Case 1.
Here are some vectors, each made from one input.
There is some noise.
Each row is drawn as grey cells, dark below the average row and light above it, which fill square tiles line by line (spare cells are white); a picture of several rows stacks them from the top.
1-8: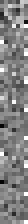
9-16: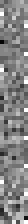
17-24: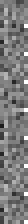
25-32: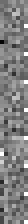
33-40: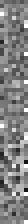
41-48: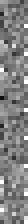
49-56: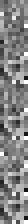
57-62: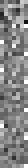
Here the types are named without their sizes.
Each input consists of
a list of points on a line.
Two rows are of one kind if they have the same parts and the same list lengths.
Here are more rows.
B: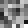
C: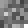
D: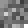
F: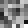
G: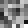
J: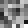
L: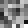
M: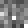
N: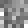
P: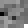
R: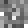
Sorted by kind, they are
B, F, G, J, L
C, D, M
N, P, R

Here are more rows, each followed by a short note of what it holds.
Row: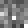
a list of one item
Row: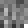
a list of one item
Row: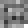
a list of two items
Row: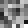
the empty list
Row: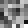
the empty list
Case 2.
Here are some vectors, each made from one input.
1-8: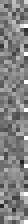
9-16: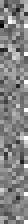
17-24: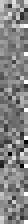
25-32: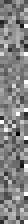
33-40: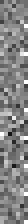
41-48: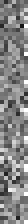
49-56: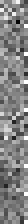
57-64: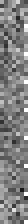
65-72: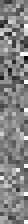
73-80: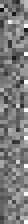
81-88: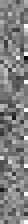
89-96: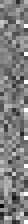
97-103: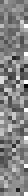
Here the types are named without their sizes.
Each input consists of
a list of points on a line.
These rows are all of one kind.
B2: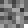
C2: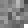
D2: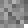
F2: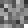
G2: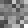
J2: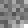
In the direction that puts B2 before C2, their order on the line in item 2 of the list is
G2, F2, J2, D2, B2, C2.
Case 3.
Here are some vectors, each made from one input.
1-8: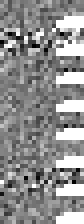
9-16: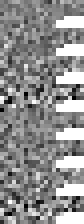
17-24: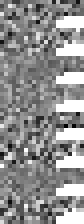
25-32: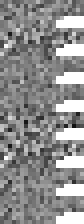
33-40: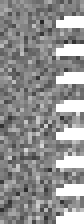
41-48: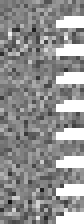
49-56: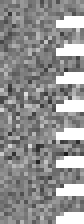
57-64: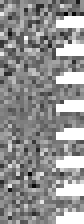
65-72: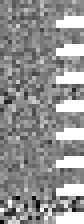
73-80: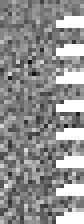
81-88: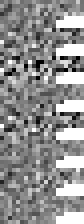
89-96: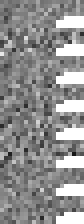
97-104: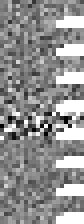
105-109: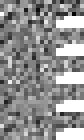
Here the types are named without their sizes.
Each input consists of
either a node of a tree, or four true/false values.
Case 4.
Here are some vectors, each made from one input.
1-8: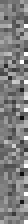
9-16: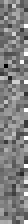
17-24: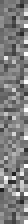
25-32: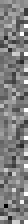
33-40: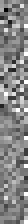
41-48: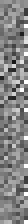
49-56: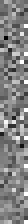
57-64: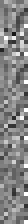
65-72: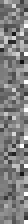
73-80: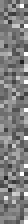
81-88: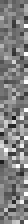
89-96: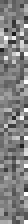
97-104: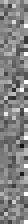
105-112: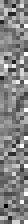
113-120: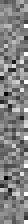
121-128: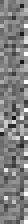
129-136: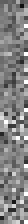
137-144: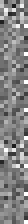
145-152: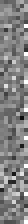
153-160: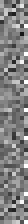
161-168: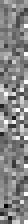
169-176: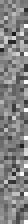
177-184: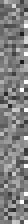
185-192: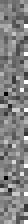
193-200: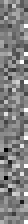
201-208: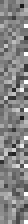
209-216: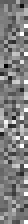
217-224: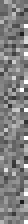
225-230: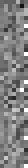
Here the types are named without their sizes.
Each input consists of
either a point on a line, or four true/false values.
